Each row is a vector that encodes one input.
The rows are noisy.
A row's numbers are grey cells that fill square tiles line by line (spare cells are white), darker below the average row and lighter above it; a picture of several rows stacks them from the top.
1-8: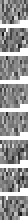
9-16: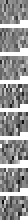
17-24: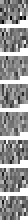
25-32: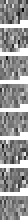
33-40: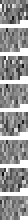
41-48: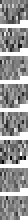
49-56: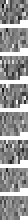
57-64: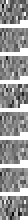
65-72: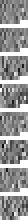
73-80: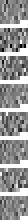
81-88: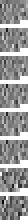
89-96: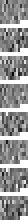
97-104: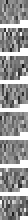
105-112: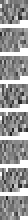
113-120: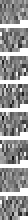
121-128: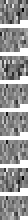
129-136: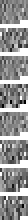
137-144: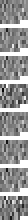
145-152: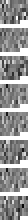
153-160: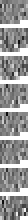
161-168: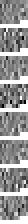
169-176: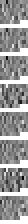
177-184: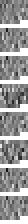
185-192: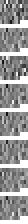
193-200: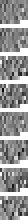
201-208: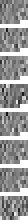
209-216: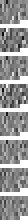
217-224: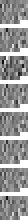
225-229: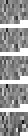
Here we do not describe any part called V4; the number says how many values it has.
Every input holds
either a fixed value, or one of 6 labels and a value of V4, or three true/false values.
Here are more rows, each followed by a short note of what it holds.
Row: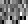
a fixed value
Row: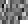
one of 6 labels and a value of V4
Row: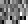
a fixed value
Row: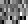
a fixed value
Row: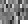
one of 6 labels and a value of V4
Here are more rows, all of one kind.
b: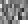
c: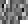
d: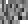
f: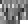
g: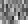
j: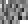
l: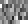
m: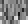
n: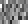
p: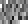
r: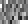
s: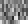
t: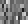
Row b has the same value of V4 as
f, m and t.
